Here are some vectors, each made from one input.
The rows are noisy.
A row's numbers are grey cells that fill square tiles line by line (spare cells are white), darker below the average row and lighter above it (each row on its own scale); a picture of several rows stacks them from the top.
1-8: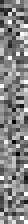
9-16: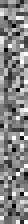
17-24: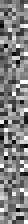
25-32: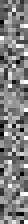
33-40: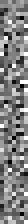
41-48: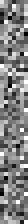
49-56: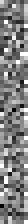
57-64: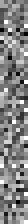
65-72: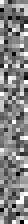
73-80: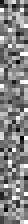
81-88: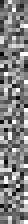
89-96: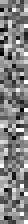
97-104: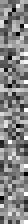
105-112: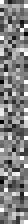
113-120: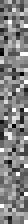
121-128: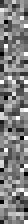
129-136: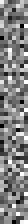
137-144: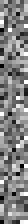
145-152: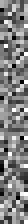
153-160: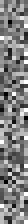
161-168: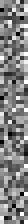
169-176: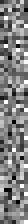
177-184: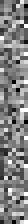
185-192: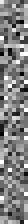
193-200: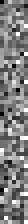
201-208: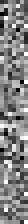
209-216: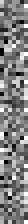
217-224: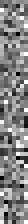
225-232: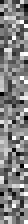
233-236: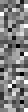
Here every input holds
three true/false values.
